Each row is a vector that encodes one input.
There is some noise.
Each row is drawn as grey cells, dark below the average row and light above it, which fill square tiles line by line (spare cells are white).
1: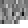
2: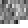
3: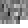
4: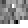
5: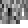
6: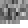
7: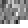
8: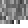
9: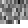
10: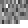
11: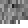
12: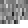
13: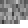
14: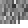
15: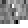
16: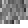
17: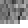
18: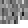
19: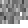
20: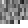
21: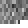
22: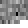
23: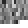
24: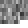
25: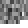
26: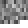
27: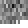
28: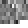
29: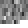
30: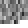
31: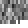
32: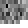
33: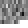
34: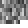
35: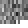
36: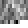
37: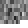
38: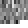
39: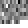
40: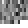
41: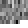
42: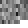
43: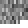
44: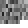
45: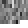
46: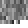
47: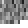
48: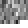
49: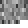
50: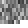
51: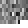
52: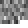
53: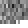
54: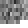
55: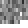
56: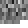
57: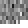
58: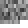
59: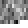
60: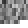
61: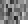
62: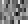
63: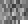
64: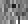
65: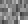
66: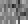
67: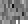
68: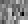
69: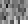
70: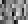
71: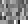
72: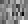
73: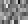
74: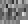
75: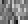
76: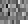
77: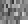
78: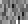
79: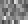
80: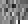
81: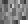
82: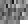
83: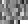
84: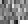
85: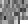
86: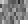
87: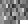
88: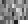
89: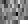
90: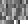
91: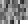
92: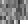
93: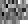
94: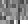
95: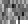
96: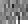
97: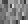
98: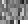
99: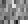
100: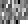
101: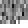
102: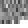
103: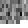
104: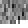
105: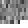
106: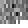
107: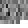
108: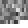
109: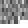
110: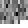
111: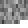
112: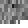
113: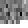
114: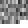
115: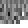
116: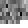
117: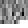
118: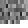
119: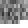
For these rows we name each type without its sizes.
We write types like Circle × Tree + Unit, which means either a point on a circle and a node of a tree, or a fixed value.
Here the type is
(Bool × Bool × Bool + Circle) × Circle × Circle.
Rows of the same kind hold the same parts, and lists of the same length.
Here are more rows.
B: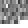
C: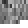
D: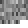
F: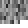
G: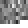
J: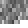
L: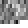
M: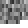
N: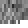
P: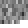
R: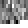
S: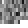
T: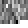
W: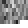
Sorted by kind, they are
B, J, M, N, R, T
C, D, F, G, L, P, S, W

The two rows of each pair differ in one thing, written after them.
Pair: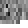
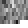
the place on one of the two circles
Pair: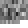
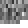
the place on one of the two circles
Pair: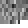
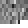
one of the three true/false values
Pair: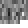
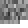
one of the three true/false values
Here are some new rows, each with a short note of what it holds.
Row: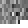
a point on each of two circles and three true/false values
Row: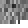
a point on each of two circles and three true/false values
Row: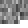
a point on each of three circles
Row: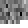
a point on each of three circles
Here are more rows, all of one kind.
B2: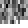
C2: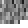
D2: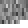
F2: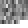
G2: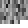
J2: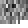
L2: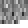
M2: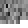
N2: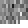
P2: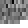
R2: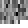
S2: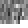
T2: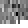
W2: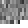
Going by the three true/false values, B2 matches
C2, F2, J2 and P2.
